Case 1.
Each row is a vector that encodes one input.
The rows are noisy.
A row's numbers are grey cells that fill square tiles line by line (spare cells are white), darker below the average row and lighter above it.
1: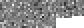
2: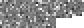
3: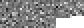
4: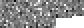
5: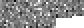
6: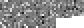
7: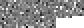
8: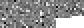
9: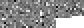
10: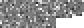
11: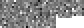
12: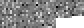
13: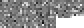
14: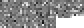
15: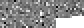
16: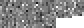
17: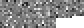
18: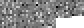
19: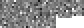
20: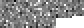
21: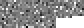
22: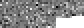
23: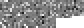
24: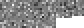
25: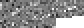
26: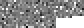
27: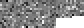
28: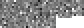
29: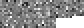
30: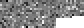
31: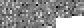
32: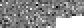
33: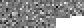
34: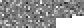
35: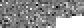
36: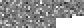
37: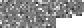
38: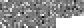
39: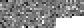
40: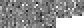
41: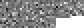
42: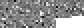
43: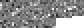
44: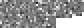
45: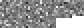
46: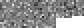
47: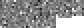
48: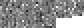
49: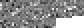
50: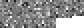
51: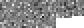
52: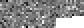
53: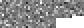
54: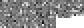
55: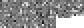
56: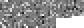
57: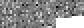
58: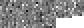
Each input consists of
four true/false values.
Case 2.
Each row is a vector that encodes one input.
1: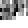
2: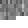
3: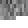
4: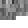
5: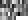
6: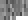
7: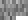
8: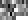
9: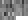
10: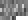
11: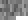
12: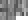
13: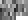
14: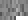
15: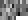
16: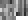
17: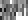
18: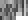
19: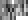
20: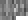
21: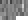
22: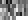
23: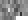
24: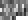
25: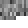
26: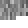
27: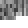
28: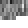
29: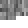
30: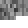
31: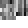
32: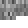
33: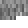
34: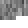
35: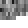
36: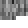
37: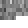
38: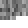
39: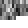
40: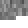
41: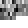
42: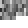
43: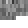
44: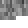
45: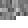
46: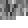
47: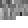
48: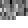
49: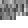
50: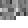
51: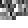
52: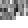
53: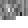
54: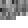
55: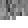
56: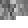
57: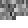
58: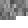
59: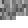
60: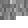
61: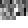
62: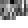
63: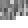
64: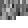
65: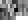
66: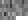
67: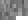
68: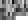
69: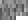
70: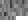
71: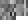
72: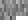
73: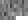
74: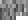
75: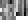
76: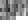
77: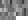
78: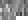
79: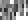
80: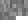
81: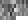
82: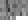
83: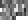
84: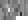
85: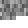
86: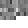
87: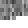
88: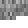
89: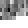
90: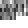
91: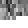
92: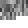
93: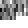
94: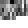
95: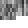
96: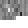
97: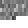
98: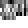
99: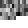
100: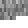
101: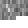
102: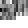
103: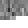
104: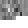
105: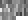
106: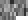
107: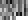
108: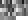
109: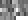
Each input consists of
either a fixed value, or a node of a 15-node tree.
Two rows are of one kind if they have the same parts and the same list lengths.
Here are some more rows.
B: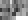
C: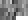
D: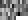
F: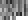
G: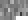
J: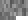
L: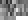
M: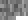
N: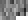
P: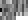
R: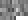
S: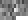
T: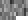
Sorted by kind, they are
B, C, F, G, J, L, M, N, P, R, S, T
D

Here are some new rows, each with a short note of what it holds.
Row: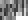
a node of a 15-node tree
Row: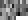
a fixed value
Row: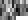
a fixed value
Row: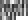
a fixed value
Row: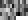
a fixed value
